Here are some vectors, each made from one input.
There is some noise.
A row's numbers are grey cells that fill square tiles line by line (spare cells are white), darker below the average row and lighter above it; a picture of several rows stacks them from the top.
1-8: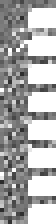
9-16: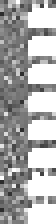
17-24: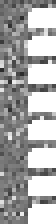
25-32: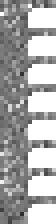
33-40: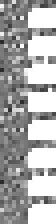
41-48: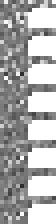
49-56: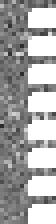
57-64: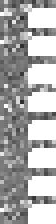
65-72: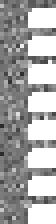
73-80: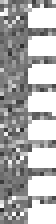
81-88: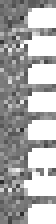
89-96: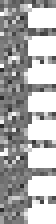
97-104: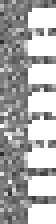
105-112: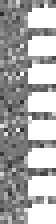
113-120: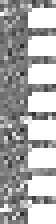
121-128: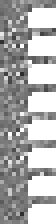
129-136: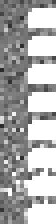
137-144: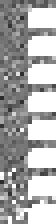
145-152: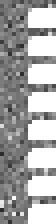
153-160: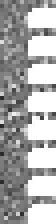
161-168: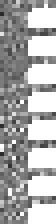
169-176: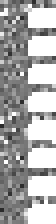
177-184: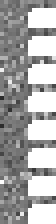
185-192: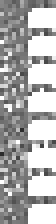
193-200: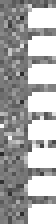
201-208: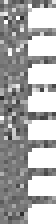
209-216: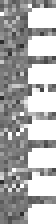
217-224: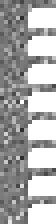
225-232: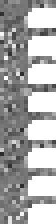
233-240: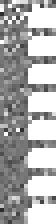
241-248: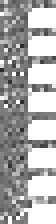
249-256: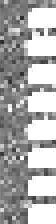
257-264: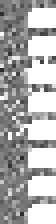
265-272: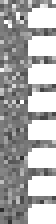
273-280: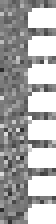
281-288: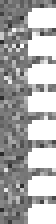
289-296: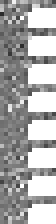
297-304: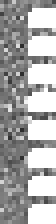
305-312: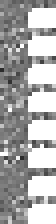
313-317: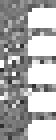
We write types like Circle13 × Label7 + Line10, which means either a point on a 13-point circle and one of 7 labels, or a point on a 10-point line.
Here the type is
Bool × Label5.
